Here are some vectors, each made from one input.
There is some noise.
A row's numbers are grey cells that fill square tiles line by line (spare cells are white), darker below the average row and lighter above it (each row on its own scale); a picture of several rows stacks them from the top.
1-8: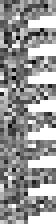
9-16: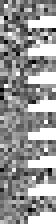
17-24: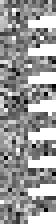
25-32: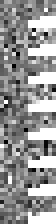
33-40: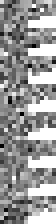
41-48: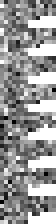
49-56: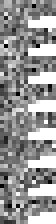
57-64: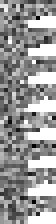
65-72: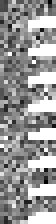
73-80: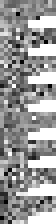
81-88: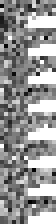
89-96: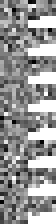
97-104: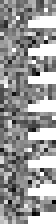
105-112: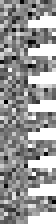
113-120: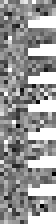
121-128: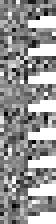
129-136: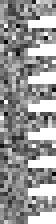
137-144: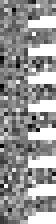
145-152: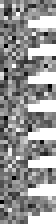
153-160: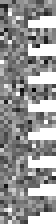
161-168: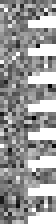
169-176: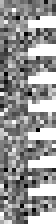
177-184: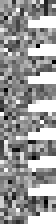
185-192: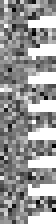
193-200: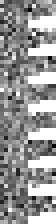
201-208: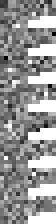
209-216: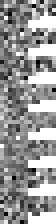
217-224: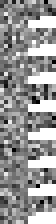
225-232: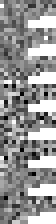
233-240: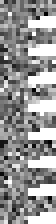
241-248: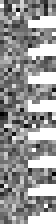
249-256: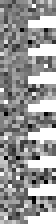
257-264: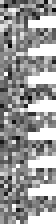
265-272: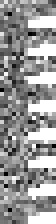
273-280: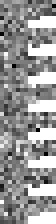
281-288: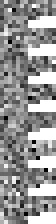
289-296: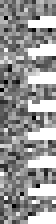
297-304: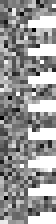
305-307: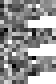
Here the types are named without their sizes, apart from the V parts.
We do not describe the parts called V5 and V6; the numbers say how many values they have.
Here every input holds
a label, a point on a line, a value of V5 and a value of V6, together with either a point on a circle, or a fixed value.
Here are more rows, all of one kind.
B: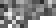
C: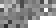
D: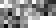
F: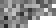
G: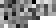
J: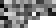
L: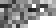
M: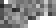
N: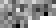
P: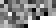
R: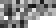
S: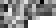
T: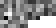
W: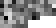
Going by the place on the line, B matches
R, S and W.
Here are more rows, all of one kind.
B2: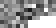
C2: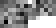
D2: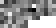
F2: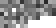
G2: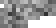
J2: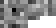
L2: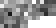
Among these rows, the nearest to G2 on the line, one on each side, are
D2 and J2.
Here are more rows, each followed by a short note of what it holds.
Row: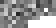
a point on a circle, a label, a point on a line, a value of V5 and a value of V6
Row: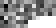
a point on a circle, a label, a point on a line, a value of V5 and a value of V6
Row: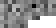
a label, a point on a line, a value of V5 and a value of V6
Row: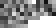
a label, a point on a line, a value of V5 and a value of V6
